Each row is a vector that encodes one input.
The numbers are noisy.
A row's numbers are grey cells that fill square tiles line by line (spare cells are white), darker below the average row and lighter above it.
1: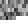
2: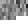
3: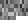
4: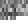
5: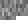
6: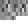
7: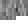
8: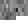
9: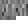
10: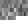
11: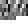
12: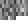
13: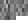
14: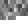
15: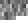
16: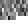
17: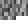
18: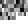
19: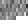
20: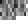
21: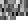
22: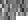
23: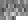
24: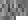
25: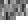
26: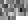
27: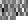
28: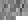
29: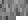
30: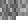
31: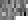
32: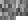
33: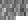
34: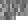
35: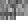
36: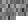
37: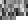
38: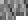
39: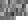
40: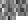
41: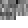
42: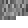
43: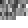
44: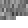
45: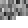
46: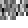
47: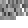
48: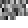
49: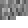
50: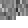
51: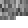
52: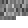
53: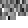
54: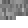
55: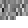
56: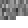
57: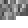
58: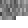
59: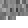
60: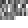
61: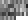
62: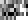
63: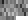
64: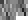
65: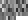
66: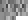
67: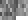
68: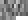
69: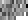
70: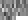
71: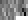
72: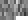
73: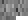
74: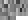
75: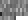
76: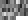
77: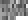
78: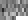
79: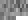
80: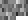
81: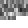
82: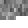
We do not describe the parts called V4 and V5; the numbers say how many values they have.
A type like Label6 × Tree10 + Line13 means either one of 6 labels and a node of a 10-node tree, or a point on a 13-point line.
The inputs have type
Bool × Bool × Bool × V5 + Line3 × Line3 + V4.
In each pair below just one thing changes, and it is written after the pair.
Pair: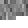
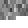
the value of V5
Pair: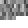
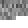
one of the three true/false values
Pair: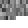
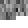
the value of V5
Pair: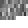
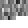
the value of V5
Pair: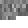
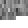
the value of V5
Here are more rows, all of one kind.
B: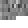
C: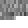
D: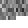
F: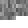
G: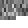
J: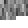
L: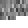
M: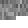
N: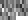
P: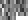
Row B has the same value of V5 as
C and N.
